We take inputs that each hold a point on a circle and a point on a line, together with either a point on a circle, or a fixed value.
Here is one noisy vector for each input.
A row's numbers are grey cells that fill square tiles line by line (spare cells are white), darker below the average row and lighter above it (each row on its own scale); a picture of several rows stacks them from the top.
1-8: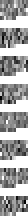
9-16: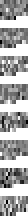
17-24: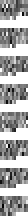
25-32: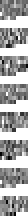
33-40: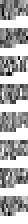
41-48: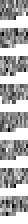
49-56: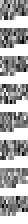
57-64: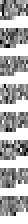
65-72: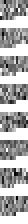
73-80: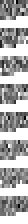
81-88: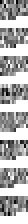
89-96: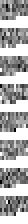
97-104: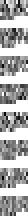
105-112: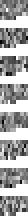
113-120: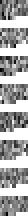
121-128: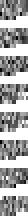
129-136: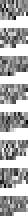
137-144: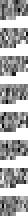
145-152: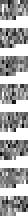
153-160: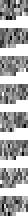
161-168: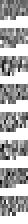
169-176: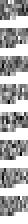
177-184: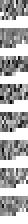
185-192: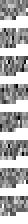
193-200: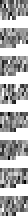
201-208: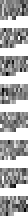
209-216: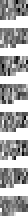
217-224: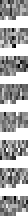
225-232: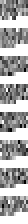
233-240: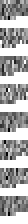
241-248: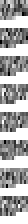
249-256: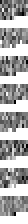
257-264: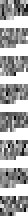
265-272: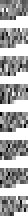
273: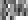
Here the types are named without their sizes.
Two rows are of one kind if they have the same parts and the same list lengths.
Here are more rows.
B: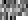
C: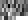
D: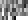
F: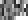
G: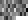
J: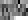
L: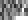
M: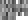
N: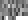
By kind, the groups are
B, C, F, G, J, L, M
D, N

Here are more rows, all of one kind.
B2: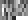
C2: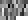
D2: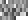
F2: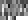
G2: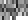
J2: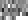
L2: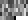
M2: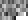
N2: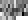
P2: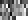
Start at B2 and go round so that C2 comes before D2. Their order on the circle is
B2, G2, M2, F2, P2, L2, C2, N2, D2, J2.
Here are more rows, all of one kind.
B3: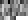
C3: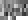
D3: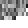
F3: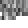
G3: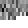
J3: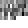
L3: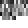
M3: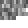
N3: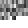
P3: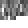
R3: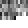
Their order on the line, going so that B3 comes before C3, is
M3, D3, R3, G3, L3, B3, F3, P3, C3, J3, N3.
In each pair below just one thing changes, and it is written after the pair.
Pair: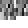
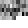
the place on the circle
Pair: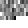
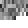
the place on the circle
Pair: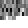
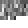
the place on the circle
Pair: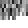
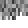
the place on the circle
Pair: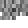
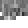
the place on the line
